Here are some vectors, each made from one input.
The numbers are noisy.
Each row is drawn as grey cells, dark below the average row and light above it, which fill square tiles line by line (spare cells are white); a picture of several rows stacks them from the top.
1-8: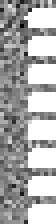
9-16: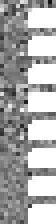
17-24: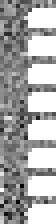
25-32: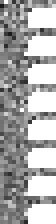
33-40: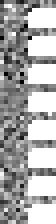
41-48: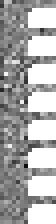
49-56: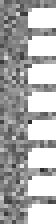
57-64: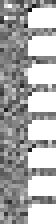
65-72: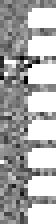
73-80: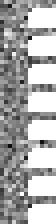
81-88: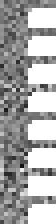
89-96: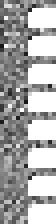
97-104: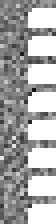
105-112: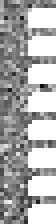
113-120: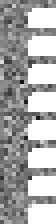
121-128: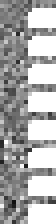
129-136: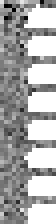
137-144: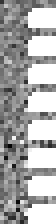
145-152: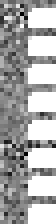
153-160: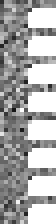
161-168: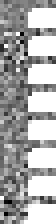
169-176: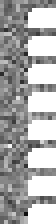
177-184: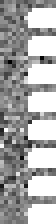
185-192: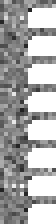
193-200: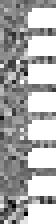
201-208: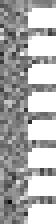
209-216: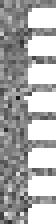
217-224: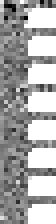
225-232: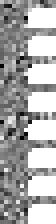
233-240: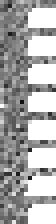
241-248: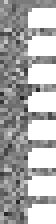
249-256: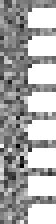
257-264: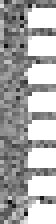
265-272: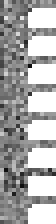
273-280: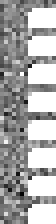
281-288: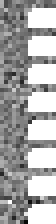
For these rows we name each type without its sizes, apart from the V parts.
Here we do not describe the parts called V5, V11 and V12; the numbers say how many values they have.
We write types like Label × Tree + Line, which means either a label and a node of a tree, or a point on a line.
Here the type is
Bool × Bool × Bool × V5 + Tree × Tree + V11 × V12.
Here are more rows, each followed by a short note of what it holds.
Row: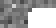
three true/false values and a value of V5
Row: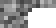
three true/false values and a value of V5
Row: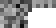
three true/false values and a value of V5
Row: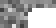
a node of each of two trees
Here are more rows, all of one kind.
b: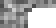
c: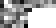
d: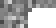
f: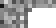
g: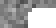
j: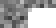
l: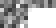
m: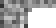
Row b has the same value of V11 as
j and l.
